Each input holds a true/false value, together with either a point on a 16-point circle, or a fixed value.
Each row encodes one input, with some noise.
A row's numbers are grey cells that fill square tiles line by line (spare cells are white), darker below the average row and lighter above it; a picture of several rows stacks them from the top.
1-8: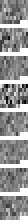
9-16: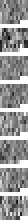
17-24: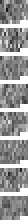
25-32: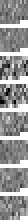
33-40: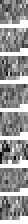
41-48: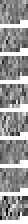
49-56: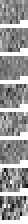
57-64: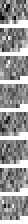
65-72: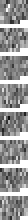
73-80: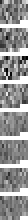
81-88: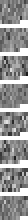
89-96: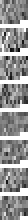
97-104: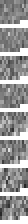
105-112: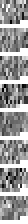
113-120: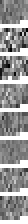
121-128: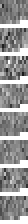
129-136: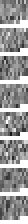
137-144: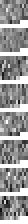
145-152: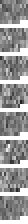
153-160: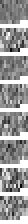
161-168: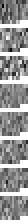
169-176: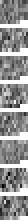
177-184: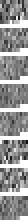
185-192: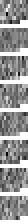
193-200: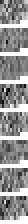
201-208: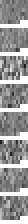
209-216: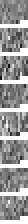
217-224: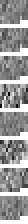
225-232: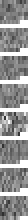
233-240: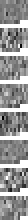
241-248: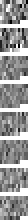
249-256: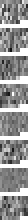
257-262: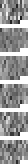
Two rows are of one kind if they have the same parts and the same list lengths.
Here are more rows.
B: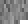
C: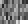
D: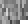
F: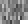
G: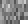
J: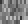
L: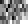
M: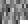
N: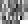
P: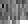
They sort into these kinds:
B, C, D, F, G, J, M, N, P
L

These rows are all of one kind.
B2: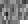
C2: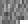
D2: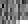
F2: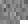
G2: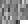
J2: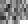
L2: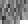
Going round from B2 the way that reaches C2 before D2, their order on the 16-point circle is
B2, G2, F2, L2, J2, C2, D2.
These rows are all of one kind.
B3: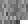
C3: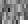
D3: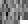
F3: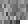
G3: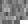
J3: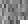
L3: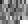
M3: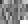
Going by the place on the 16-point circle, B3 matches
D3 and F3.
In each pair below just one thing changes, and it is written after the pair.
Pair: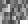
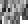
the place on the 16-point circle
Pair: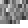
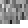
the true/false value
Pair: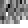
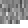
the true/false value
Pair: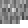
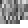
the true/false value
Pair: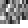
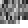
the place on the 16-point circle
